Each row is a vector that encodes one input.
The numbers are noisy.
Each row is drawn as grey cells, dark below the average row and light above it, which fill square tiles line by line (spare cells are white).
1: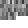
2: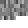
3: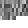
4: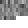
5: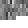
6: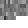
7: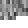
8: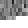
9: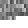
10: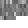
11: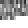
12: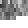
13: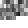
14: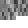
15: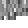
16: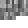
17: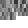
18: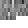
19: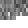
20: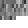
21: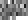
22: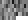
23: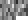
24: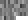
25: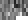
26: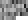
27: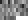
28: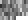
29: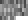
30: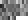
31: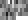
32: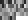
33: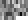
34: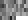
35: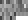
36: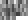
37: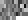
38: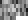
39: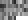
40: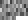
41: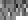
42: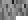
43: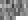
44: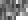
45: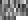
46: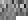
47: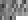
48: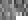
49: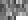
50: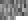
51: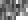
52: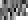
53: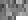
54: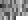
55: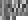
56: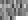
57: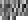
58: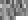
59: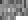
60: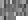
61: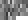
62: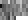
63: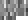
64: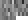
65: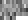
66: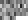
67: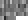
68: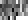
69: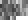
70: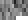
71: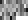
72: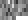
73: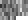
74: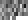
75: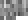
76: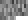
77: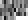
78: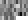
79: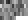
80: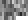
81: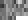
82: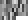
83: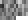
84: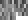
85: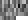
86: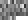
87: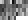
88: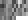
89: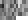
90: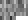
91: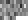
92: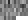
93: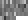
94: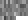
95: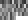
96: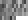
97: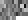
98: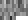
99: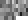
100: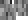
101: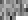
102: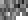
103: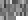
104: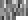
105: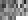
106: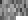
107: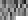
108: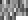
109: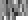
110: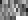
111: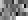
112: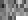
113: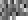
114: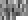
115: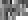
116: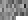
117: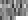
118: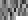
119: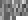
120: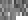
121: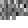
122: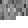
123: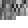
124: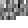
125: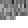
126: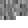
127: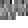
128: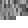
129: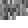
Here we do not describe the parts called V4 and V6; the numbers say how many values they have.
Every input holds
one of 5 labels and a value of V4, together with either four true/false values, or a value of V6.
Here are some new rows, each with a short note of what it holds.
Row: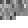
one of 5 labels, four true/false values and a value of V4
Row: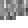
one of 5 labels, four true/false values and a value of V4
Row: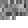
one of 5 labels, a value of V4 and a value of V6
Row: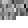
one of 5 labels, a value of V4 and a value of V6
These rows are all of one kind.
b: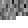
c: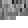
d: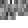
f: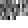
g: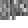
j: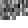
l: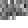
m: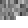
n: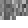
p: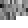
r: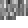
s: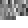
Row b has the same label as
c, g and l.
